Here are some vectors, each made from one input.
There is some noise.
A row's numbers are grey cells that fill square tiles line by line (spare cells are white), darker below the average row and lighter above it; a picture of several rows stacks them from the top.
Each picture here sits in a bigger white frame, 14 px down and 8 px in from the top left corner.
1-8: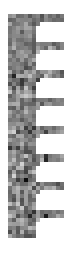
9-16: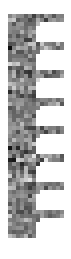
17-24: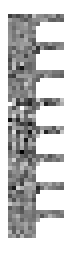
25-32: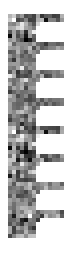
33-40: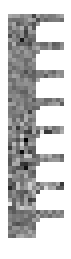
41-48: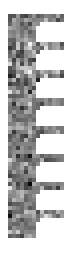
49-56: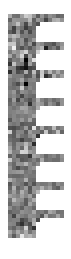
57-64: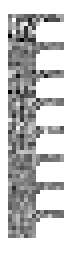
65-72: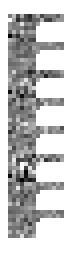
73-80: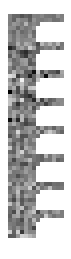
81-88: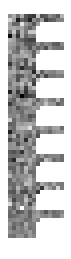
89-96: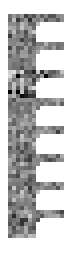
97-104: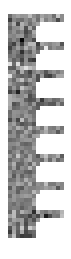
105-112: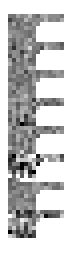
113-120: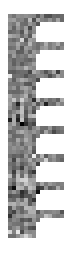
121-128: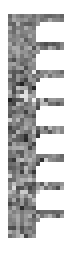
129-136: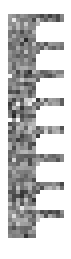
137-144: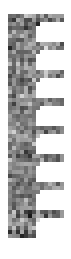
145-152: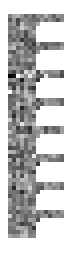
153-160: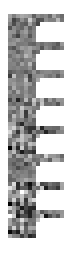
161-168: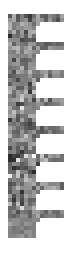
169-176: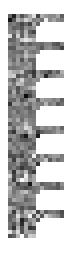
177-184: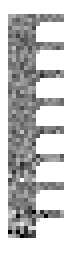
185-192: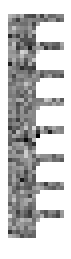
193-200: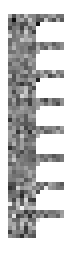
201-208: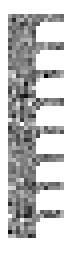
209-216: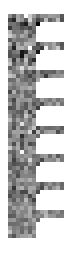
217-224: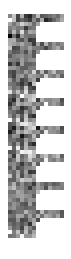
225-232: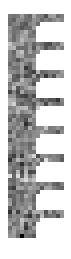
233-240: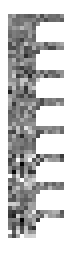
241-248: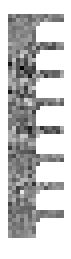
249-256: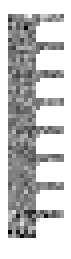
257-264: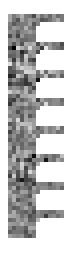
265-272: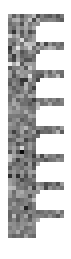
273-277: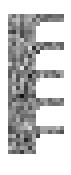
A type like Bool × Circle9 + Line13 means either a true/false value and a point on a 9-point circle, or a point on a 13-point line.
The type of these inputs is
Bool × Line15 × Tree8.
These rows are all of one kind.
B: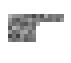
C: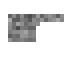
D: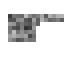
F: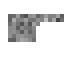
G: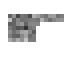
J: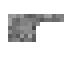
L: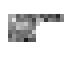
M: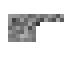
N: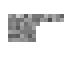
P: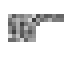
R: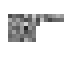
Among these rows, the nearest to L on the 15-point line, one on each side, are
P and R.
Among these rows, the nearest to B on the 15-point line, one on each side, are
F and J.
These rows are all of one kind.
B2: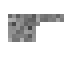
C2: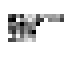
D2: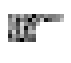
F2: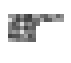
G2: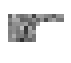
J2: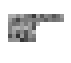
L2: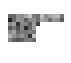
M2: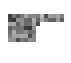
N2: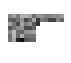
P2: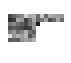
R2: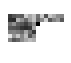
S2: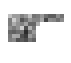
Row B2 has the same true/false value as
F2 and J2.
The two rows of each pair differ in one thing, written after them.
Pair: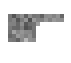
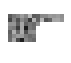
the true/false value
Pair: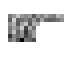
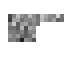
the place on the 15-point line
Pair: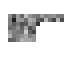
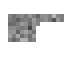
the node of the tree
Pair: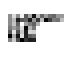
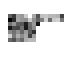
the place on the 15-point line
